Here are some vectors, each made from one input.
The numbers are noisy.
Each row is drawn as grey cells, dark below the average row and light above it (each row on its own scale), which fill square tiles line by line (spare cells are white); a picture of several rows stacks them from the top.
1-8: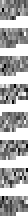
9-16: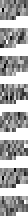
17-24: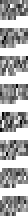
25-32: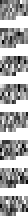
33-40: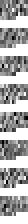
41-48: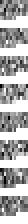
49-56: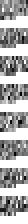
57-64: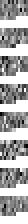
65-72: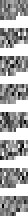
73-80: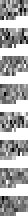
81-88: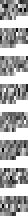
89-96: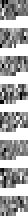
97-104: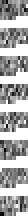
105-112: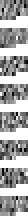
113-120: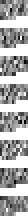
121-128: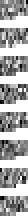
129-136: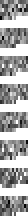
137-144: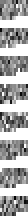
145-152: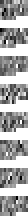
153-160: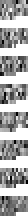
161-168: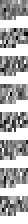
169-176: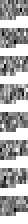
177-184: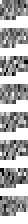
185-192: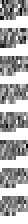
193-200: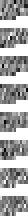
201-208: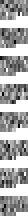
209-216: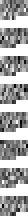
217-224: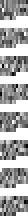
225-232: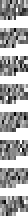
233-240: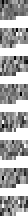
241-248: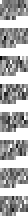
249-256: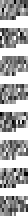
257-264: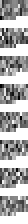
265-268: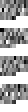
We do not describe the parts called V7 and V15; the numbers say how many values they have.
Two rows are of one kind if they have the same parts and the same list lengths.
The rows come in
3 kinds.
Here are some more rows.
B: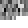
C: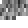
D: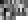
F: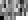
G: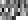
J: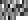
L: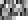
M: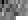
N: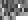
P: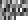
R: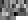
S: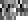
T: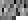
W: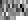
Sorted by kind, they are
B, D, J, P, W
C, G, T
F, L, M, N, R, S

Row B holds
a point on an 11-point line and a value of V7.
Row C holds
a point on a 14-point circle.
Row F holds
a value of V7 and a value of V15.
